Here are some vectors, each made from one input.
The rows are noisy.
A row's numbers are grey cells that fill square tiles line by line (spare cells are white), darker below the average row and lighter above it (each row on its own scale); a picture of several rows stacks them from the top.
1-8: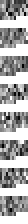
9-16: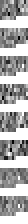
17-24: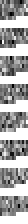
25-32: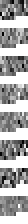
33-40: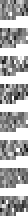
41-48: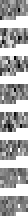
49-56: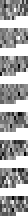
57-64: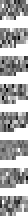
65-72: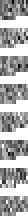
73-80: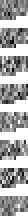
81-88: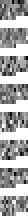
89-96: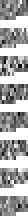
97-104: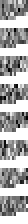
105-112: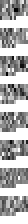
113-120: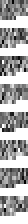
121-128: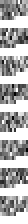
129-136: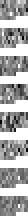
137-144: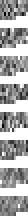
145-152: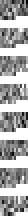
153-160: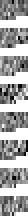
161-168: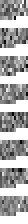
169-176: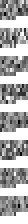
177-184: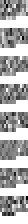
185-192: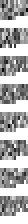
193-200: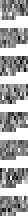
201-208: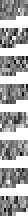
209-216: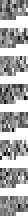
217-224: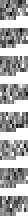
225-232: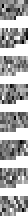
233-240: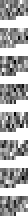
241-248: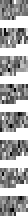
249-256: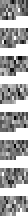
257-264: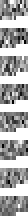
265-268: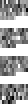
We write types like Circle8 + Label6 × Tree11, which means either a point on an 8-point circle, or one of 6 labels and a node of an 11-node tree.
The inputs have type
Label6 × Label6 × (Label6 + Line7).
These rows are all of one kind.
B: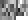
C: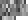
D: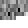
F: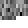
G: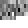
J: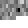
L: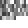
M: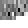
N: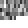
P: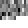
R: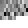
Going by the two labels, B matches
D, G and M.
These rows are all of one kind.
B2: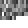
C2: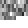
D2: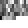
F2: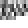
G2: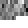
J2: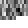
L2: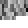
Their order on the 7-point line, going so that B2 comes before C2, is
F2, L2, B2, C2, G2, J2, D2.
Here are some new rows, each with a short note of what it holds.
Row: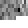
two labels (each one of 6) and a point on a 7-point line
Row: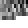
three labels (each one of 6)
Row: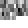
two labels (each one of 6) and a point on a 7-point line
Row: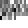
two labels (each one of 6) and a point on a 7-point line
